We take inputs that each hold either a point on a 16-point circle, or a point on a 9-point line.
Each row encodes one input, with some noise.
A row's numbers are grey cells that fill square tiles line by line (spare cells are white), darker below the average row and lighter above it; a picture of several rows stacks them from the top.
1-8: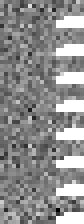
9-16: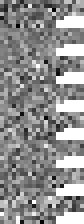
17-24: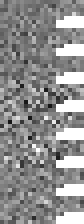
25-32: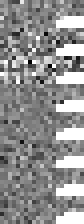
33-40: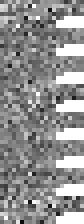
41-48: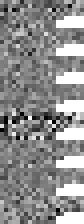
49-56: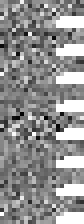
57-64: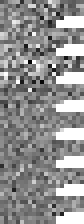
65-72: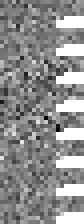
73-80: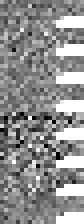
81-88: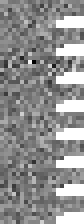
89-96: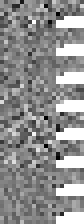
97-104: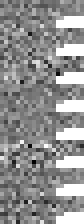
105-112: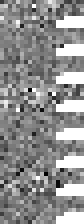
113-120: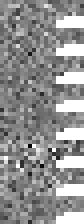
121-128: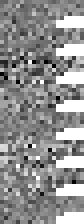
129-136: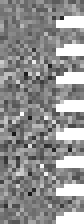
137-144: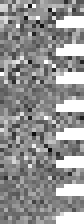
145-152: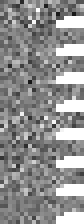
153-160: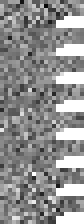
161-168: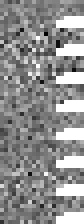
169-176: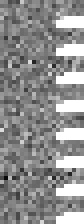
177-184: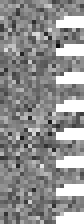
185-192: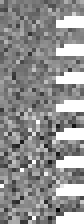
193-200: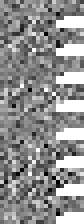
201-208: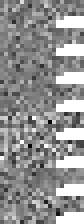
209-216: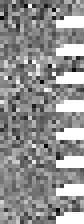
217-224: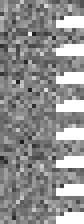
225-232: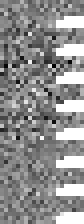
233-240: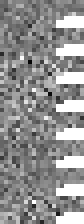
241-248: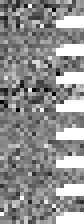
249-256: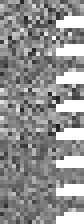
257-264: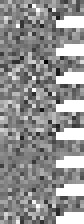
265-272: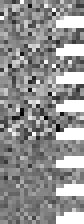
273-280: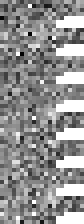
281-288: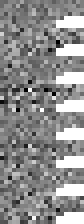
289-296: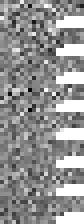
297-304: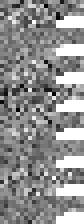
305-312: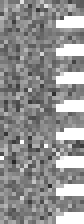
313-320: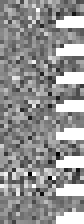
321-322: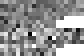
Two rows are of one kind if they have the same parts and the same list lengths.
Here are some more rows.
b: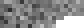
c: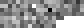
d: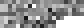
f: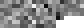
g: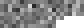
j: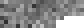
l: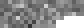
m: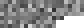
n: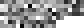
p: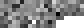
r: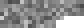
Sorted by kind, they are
b, g, j, l, m, r
c, d, f, n, p

